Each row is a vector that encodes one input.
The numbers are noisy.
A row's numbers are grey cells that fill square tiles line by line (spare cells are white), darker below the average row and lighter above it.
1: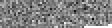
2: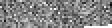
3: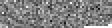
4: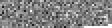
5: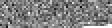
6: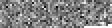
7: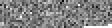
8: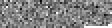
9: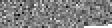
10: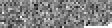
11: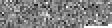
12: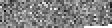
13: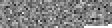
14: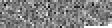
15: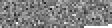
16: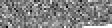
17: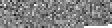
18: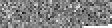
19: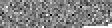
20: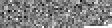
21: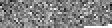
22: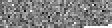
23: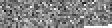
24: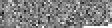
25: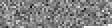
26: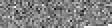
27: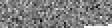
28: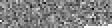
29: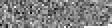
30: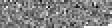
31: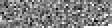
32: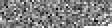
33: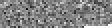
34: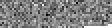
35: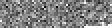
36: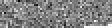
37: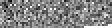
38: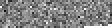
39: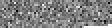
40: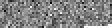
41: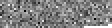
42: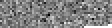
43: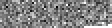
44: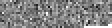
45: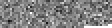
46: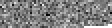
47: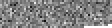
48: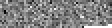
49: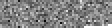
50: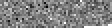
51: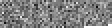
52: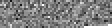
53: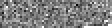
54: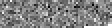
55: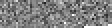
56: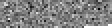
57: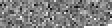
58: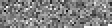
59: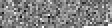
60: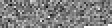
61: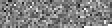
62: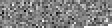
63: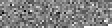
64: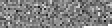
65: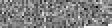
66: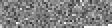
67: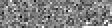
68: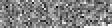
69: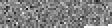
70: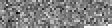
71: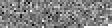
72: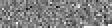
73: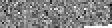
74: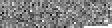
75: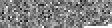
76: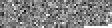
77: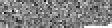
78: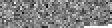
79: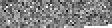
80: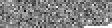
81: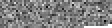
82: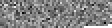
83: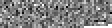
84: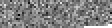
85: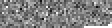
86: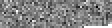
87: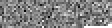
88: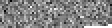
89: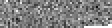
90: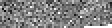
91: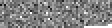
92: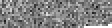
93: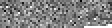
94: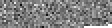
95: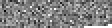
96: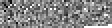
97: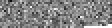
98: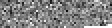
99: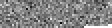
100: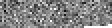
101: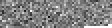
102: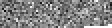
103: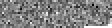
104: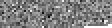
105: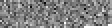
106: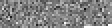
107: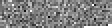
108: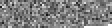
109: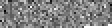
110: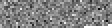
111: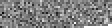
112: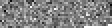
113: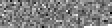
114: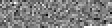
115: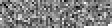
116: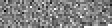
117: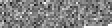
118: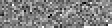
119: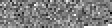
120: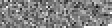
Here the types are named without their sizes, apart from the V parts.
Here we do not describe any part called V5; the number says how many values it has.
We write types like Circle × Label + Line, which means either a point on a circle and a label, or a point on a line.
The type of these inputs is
List(Circle + Label) × V5.
